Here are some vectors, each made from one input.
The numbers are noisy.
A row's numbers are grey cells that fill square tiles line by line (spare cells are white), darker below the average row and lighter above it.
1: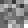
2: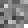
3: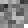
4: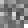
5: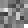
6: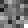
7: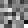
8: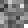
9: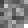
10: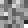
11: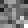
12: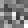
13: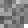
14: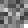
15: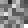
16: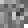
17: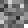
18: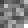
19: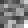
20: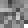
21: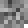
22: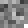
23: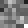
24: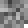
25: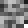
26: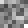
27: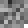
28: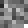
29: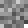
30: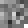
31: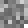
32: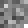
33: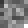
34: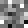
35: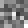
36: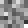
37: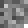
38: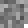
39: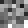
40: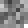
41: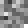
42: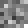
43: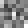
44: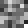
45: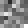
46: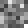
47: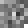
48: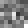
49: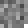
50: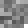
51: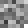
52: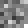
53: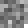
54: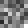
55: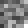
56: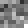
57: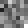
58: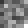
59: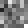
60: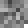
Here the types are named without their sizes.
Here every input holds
either a point on a line, or a node of a tree.
